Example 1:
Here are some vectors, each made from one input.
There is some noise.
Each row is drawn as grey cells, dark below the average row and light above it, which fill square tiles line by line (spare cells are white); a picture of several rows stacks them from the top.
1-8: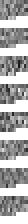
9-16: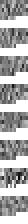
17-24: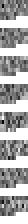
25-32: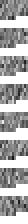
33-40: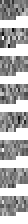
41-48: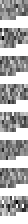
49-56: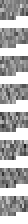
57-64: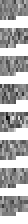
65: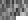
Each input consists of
a point on a 13-point circle.
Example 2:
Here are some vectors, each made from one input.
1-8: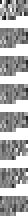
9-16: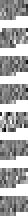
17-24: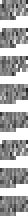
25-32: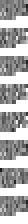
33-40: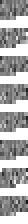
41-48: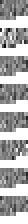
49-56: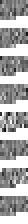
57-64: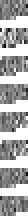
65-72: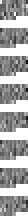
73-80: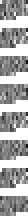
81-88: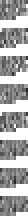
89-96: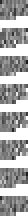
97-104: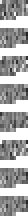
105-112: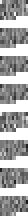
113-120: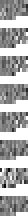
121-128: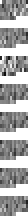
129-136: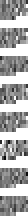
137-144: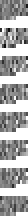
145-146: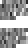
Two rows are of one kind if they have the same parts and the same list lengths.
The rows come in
2 kinds.
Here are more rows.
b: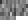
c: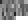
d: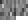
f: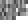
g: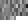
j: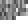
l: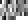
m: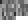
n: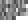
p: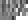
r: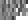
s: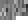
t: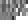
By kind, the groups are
b, c, d, f, g, j, m, n, p, r, s, t
l

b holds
three true/false values.
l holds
a fixed value.
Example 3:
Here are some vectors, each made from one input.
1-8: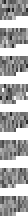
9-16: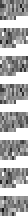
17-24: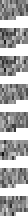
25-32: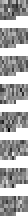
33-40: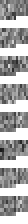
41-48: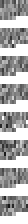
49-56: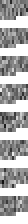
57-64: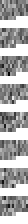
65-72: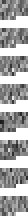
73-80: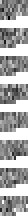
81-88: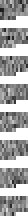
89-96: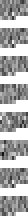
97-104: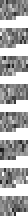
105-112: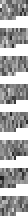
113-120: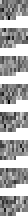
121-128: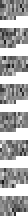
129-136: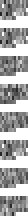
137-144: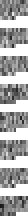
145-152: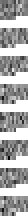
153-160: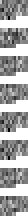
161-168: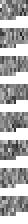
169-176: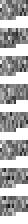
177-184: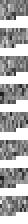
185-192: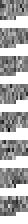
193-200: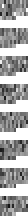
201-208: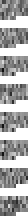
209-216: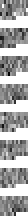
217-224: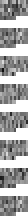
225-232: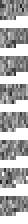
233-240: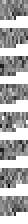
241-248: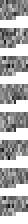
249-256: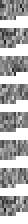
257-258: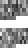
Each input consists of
a node of a 20-node tree.
